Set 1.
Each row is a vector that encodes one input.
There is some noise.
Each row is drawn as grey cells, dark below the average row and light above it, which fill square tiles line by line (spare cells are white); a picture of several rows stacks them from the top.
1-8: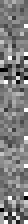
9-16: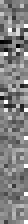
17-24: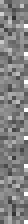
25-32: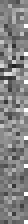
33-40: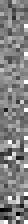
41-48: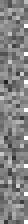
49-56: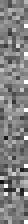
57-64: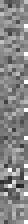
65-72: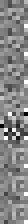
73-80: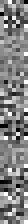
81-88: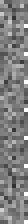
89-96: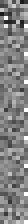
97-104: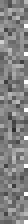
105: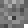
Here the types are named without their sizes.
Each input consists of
either a point on a circle, or four true/false values.
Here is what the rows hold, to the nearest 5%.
About 15% of them hold a point on a circle. The rest hold four true/false values.
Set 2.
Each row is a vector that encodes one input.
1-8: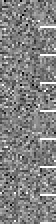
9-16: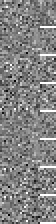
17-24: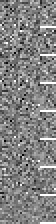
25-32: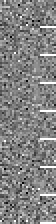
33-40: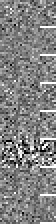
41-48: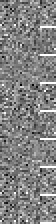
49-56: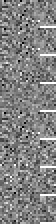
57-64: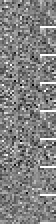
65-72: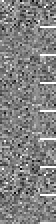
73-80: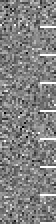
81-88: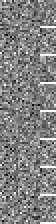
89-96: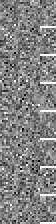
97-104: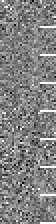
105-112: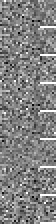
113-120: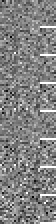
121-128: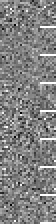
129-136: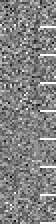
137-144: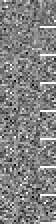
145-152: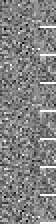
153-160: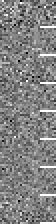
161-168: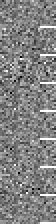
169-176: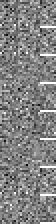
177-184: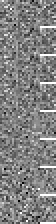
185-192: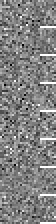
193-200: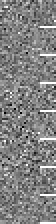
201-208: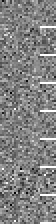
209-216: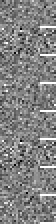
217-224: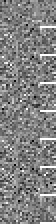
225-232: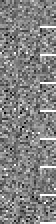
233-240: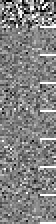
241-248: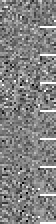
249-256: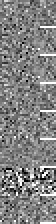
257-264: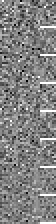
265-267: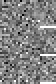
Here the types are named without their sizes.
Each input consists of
a list of points on a line.
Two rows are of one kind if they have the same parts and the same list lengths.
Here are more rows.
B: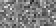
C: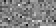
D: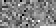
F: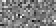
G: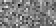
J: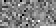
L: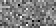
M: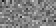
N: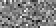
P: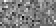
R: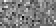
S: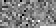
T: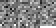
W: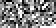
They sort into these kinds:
B, F, G, L, N, P, R
C, D, J, M, S, T
W

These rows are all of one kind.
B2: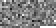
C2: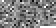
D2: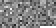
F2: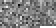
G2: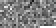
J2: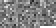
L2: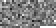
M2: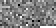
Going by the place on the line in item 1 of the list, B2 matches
L2 and M2.
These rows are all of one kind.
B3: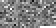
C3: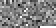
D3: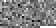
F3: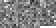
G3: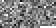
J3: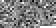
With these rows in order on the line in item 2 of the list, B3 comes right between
F3 and J3.
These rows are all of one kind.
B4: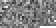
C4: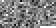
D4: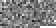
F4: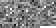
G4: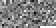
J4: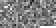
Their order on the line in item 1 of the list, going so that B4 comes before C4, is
G4, D4, B4, J4, F4, C4.
